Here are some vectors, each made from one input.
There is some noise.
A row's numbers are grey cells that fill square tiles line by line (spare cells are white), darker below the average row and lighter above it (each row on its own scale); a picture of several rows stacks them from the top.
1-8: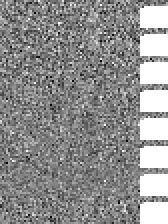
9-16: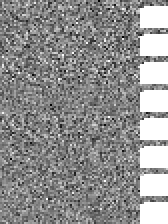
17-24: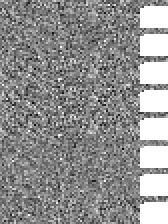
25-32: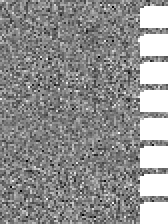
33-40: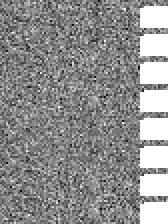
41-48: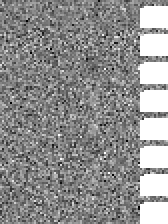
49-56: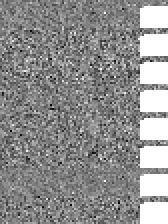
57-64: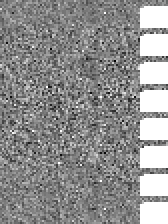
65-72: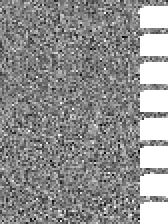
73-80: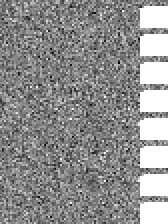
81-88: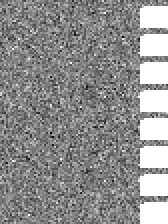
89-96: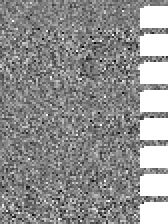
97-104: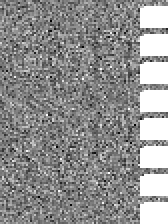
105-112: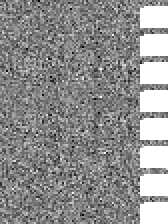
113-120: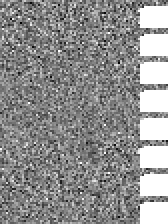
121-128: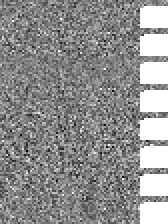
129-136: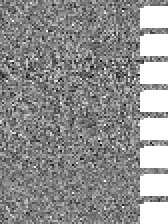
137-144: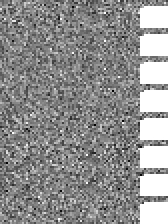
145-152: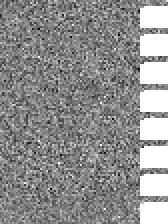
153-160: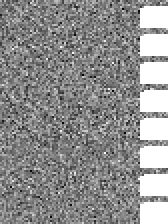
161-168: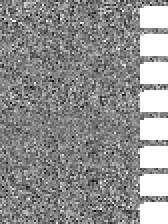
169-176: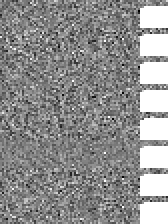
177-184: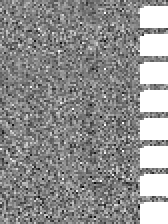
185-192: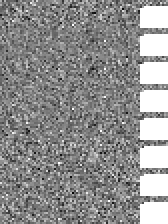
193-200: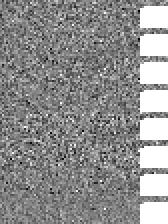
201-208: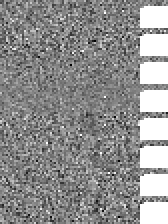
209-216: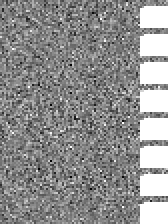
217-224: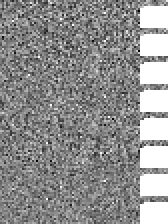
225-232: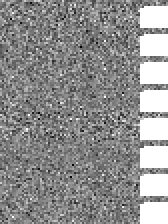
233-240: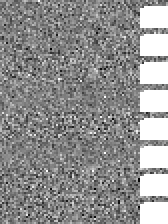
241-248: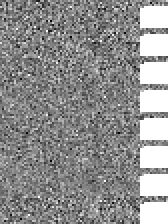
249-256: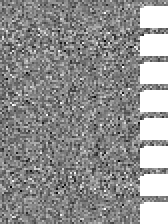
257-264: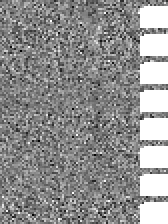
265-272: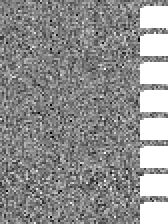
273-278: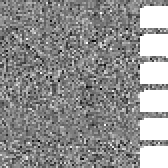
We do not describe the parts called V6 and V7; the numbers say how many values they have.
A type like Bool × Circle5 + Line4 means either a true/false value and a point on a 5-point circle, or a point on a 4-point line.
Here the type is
Bool × (Line3 × Line3 × V6 + V7) + Line5.
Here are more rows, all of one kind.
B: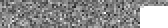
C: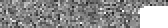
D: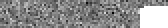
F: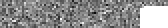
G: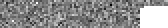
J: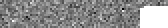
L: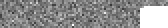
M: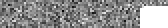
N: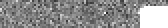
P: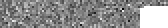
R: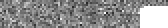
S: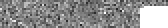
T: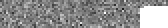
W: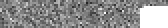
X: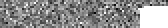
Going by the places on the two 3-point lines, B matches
C, D, F and R.
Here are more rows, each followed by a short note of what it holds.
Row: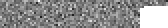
a point on a 5-point line
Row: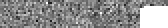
a true/false value and a value of V7
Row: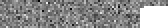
a true/false value and a value of V7
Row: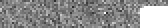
a point on each of two 3-point lines, a true/false value and a value of V6
